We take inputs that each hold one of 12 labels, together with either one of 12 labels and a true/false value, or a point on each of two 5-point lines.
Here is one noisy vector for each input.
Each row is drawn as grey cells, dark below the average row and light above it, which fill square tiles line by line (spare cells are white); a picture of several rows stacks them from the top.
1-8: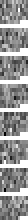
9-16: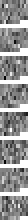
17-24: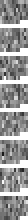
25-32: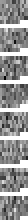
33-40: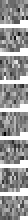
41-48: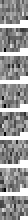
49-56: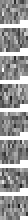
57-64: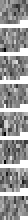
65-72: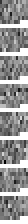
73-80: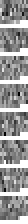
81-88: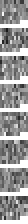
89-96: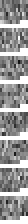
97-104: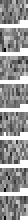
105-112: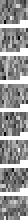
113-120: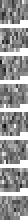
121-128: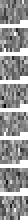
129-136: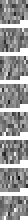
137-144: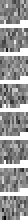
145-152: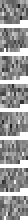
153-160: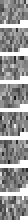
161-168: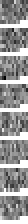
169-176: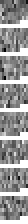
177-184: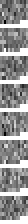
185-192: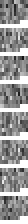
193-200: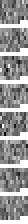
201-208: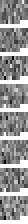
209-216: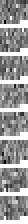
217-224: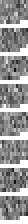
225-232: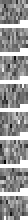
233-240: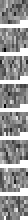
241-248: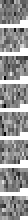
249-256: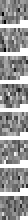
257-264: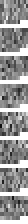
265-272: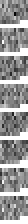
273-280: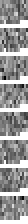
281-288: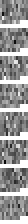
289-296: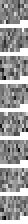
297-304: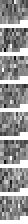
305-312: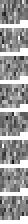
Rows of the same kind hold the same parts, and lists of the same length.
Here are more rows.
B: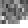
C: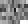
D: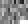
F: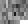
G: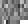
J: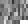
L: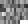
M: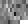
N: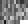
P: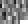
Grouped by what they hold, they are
B, D, F, G, M
C, J, L, N, P

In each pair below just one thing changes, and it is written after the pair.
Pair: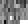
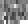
one of the two labels
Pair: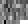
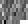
the true/false value
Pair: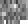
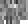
the true/false value
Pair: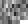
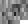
the true/false value
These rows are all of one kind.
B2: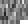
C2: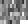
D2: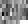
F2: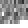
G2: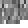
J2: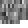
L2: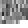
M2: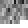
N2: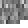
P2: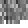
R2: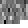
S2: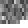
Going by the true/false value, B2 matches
F2, G2, N2 and P2.
